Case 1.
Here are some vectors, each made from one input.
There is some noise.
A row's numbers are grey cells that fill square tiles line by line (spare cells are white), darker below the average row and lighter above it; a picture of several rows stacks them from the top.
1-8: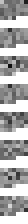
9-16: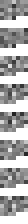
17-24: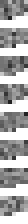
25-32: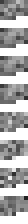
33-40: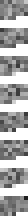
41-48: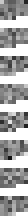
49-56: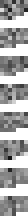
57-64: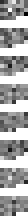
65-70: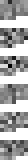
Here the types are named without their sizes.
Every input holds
either a node of a tree, or three true/false values.
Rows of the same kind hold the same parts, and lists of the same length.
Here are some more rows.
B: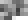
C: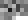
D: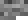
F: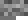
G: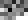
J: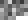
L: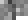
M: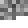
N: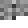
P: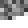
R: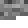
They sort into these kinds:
B, C, G, J, P
D, F, L, M, N, R

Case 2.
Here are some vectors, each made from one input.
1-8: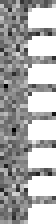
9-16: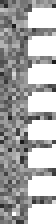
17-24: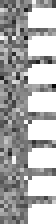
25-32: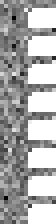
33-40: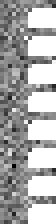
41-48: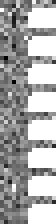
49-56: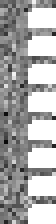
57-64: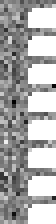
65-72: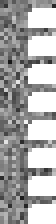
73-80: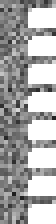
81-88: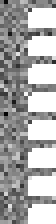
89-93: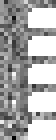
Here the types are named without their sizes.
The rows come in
3 kinds.
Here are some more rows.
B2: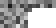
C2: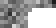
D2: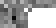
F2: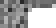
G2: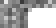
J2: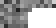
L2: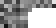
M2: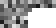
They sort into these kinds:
B2, M2
C2, D2, J2, L2
F2, G2

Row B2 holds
a fixed value.
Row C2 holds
four true/false values.
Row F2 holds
a node of a tree.
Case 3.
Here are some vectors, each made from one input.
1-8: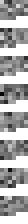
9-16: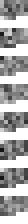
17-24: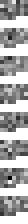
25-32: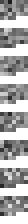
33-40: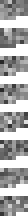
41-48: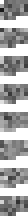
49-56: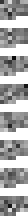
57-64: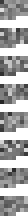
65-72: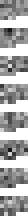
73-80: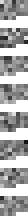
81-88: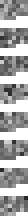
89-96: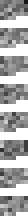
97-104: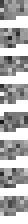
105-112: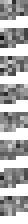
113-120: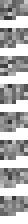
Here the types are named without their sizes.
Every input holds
a node of a tree and four true/false values.
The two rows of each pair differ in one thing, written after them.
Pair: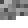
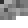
one of the four true/false values
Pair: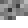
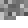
one of the four true/false values
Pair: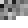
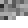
the node of the tree
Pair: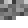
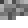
one of the four true/false values
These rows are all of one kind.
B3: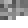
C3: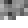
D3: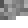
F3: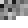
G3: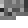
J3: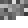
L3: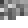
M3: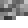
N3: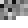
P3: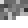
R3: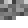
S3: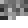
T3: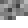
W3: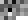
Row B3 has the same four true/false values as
F3, N3, P3 and S3.
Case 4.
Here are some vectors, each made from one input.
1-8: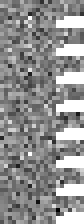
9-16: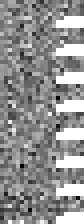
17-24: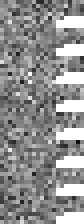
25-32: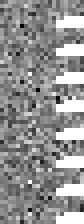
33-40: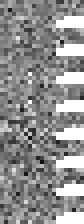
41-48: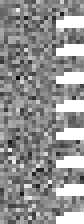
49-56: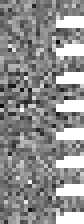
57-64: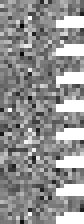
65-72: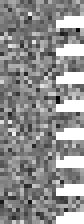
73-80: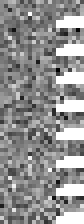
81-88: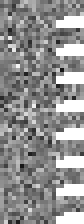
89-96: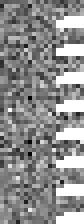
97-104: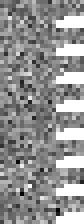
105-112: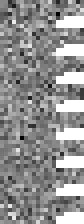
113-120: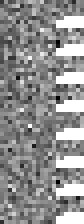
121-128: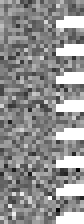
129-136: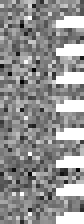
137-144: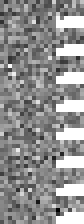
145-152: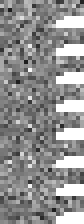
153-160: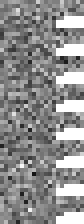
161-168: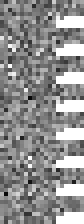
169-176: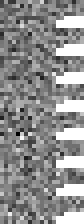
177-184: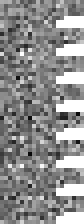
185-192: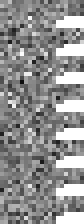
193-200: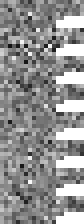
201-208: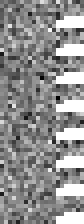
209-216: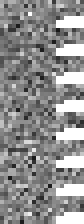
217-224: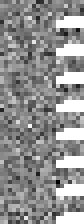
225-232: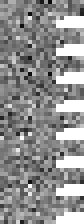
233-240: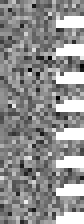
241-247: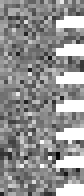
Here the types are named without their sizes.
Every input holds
either a point on a line, or four true/false values.
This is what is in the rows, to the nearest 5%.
About 40% of them hold a point on a line. The rest hold four true/false values.
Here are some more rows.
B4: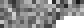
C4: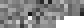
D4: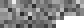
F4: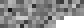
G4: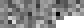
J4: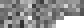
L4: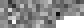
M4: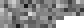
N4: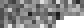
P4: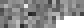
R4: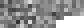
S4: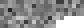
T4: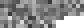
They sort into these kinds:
B4, G4, L4, N4, R4, T4
C4, D4, F4, J4, M4, P4, S4

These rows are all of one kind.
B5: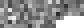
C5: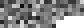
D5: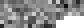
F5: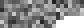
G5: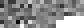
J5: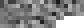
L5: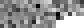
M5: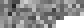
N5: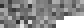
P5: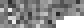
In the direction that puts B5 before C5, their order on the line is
L5, P5, B5, D5, F5, J5, C5, G5, N5, M5.
